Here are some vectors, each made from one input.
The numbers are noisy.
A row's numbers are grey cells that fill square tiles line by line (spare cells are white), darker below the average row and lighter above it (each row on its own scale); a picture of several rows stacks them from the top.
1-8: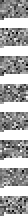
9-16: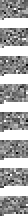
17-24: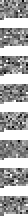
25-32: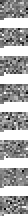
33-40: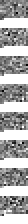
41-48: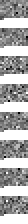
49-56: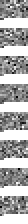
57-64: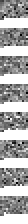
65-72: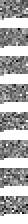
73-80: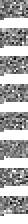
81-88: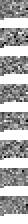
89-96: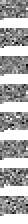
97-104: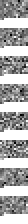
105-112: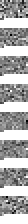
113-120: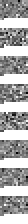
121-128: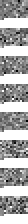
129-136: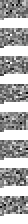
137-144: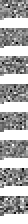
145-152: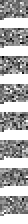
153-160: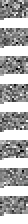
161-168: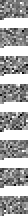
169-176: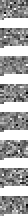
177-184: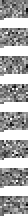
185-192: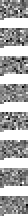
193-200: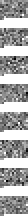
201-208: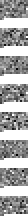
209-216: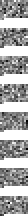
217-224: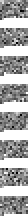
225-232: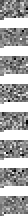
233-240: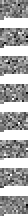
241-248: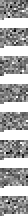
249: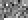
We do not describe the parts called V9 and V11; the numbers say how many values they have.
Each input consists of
a node of a 10-node tree, together with either one of 7 labels and a value of V11, or a value of V9.
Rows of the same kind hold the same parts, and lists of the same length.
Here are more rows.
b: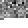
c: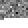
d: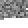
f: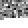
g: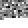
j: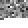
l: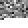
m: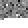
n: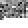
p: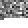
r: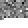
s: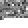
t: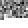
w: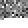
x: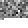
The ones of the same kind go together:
b, d, n, r, s, t, x
c, f, g, j, l, m, p, w

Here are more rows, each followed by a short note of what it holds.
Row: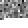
one of 7 labels, a node of a 10-node tree and a value of V11
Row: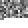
one of 7 labels, a node of a 10-node tree and a value of V11
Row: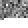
a node of a 10-node tree and a value of V9
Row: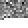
one of 7 labels, a node of a 10-node tree and a value of V11
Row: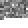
one of 7 labels, a node of a 10-node tree and a value of V11
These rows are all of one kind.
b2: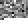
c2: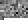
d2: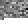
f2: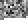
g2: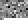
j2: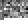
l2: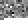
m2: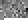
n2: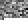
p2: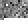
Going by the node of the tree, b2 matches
c2, d2, m2 and n2.
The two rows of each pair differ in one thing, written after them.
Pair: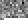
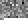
the label
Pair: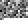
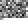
the node of the tree
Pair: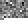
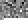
the node of the tree
